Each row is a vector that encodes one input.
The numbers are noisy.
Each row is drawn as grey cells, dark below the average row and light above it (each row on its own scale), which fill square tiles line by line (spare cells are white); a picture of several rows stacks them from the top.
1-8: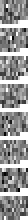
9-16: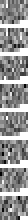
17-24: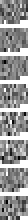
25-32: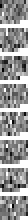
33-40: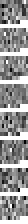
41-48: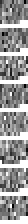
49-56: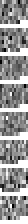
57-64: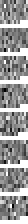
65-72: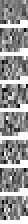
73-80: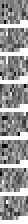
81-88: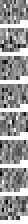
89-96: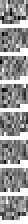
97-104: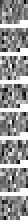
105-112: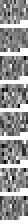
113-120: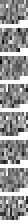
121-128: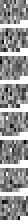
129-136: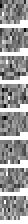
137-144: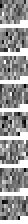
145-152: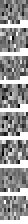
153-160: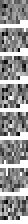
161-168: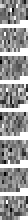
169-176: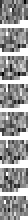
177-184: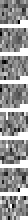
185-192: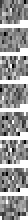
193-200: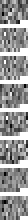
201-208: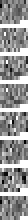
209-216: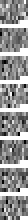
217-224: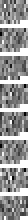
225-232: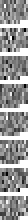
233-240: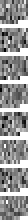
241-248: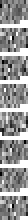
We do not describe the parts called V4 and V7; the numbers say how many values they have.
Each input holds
either a fixed value, or one of 6 labels and a value of V4, or one of 8 labels and a value of V7, or three true/false values.
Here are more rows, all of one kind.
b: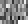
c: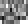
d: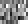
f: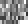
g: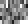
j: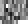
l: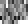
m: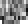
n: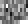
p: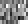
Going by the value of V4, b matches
d, f and p.
